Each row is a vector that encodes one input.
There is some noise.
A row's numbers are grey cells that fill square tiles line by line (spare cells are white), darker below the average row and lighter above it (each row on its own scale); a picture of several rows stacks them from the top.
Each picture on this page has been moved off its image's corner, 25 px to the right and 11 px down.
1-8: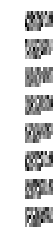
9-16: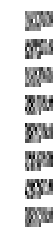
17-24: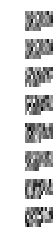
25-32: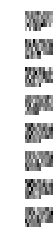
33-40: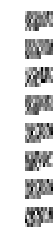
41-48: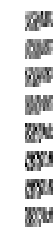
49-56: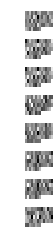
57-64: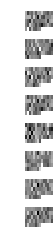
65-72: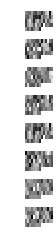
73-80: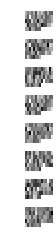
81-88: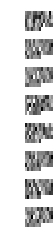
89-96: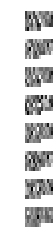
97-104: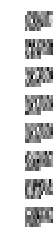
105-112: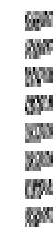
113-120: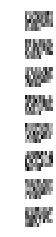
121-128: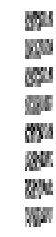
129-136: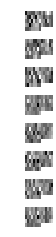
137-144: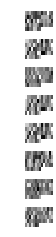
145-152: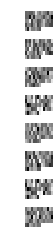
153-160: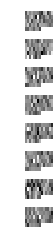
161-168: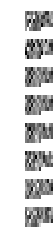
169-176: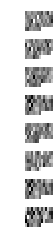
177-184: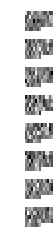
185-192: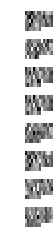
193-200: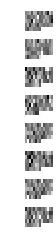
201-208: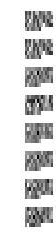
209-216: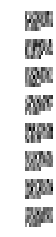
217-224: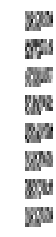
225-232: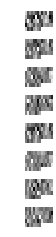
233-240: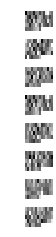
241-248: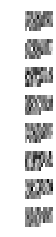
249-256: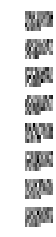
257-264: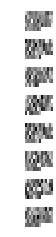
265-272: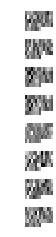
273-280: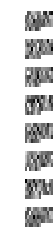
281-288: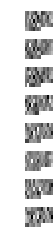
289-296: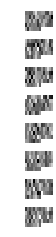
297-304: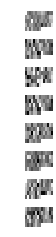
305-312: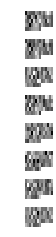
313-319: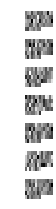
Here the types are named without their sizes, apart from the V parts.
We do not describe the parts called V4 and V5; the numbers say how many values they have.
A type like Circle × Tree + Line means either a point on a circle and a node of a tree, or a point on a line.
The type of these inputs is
(Bool × Bool × Bool + Unit) × V4 + Label × V5.
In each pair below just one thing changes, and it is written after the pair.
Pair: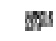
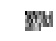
the value of V4
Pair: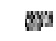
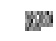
the value of V4
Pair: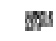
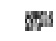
one of the three true/false values
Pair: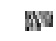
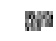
one of the three true/false values
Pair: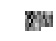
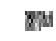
one of the three true/false values
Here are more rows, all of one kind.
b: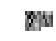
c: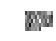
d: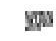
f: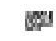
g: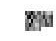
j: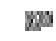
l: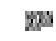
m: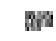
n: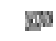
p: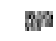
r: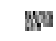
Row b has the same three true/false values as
g, l, m and p.
